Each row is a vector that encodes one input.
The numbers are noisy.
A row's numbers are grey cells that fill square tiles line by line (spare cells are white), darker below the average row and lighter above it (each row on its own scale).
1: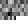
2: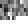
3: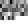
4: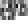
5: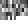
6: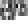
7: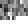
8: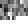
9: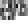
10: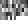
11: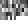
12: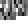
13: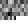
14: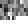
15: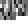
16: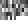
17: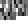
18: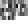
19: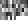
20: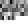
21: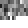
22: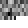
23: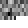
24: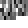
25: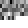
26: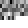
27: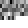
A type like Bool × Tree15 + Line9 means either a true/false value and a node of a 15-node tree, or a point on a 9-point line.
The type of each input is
Line6.
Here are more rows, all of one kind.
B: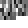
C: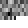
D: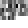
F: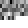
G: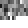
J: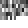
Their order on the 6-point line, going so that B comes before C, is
G, F, D, B, C, J.
